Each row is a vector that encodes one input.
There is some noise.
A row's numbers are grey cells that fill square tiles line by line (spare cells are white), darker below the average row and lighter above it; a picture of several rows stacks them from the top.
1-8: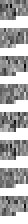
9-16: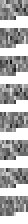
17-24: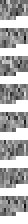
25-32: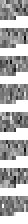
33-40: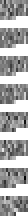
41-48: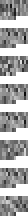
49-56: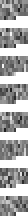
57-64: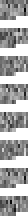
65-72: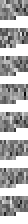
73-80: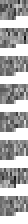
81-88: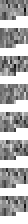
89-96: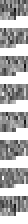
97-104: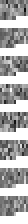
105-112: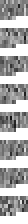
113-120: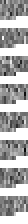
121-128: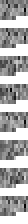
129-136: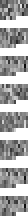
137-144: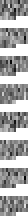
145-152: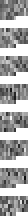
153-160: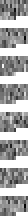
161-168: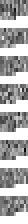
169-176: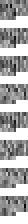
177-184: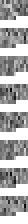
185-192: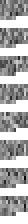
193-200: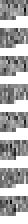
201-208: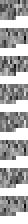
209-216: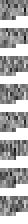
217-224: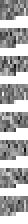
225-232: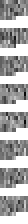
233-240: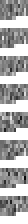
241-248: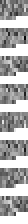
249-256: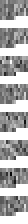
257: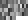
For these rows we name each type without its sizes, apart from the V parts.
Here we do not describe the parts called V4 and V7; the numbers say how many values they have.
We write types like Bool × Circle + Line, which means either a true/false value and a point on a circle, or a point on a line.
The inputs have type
Circle + List(Line) + V4 × V7.
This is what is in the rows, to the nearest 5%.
About 15% of them hold a point on a circle. About 25% of them hold a value of V4 and a value of V7. The rest are lists of points on a line.
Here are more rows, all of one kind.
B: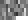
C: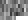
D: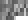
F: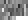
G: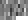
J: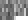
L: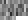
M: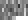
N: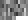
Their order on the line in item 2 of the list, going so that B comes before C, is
B, N, C, D, G, L, J, M, F.
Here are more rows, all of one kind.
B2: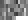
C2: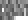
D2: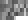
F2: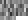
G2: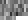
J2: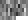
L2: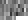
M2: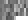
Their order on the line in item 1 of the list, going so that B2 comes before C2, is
F2, G2, L2, J2, B2, C2, M2, D2.
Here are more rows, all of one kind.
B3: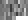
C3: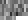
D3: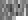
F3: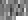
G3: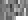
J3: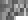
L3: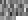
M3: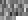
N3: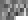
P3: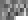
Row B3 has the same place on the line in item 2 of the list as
F3, G3 and L3.
